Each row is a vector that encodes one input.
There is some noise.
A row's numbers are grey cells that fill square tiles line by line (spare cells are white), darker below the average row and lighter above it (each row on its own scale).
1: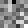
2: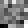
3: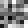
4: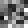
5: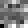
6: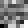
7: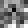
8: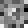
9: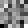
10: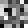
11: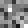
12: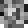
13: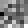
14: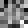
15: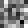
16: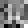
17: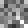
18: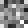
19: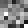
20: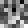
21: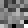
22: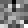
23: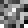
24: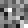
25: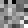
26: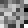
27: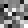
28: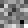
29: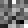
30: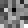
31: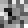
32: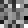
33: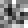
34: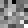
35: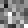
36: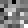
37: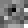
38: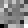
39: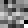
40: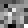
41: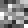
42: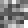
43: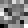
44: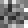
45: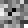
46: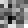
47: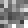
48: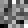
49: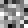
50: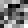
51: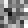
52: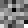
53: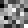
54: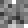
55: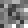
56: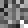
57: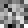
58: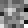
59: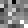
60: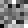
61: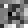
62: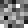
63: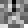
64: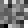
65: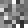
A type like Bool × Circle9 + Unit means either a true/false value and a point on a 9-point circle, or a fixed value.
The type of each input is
Bool × (Tree9 + Unit).
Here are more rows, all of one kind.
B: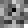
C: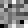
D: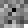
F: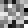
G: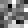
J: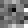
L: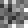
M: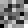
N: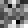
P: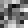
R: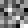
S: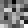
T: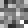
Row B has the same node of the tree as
D and S.
